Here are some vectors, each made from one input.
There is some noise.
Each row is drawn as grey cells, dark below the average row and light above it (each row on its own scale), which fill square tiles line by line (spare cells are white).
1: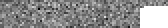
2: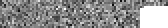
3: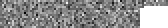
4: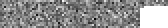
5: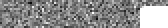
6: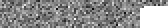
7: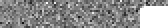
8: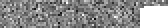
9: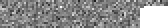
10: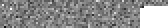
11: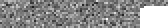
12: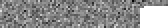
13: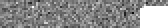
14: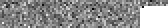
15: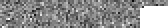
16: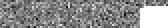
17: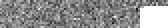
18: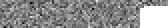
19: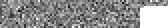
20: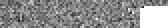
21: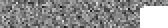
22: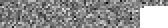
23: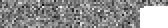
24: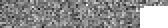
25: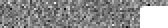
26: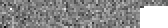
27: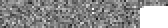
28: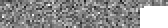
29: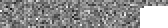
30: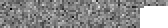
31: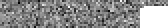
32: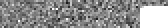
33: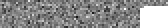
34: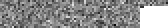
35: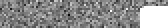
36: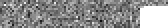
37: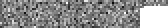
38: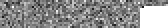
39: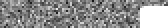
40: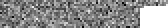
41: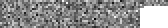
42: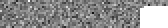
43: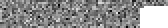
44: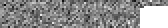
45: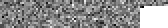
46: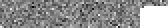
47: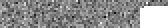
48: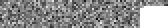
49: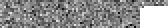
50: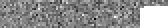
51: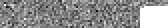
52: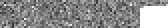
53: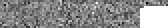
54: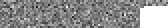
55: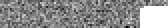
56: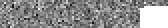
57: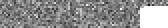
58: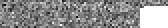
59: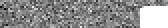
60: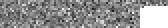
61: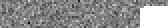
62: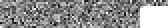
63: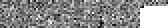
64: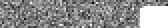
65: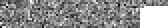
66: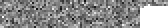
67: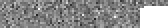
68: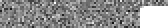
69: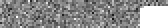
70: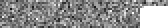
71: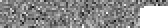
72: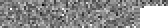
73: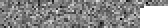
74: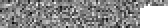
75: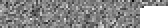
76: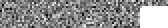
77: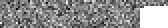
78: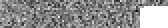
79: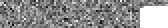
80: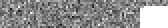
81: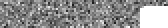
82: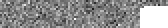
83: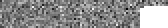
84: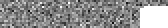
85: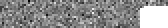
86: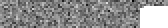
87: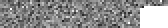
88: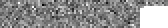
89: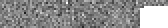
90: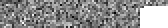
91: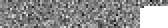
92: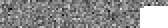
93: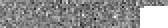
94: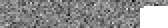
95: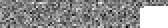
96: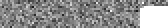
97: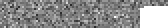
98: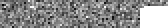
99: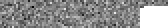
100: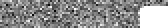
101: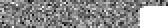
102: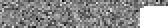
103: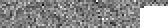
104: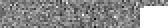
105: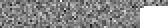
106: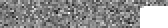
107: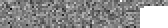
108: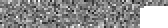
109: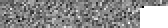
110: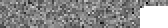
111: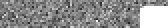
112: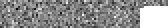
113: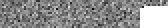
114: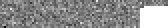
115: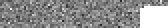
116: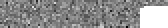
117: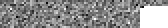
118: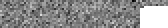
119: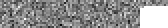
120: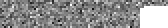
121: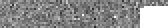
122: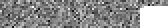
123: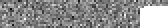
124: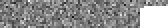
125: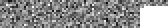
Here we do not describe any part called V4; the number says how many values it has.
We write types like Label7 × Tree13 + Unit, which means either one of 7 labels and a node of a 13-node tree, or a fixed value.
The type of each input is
List3(Line5) × V4.
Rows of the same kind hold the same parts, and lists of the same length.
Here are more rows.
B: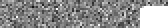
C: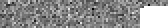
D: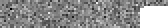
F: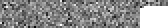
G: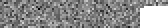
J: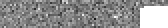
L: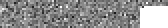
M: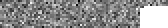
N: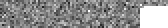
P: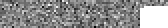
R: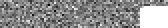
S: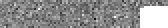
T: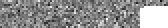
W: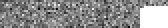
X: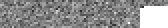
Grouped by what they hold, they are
B, D, F, L, M, N, T
C, X
G, R, W
J, P, S

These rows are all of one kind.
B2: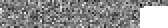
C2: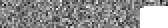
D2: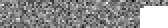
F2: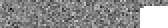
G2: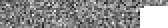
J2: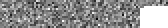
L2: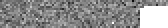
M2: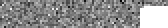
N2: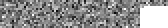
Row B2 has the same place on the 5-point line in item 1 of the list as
G2 and L2.
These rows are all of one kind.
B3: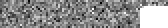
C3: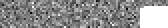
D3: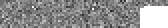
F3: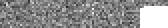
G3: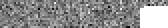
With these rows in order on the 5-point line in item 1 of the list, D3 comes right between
B3 and C3.
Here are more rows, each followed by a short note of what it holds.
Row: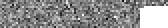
a value of V4, together with the empty list
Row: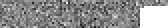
a value of V4, together with the empty list
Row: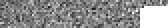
a value of V4, together with a list of one item
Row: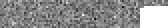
a value of V4, together with the empty list
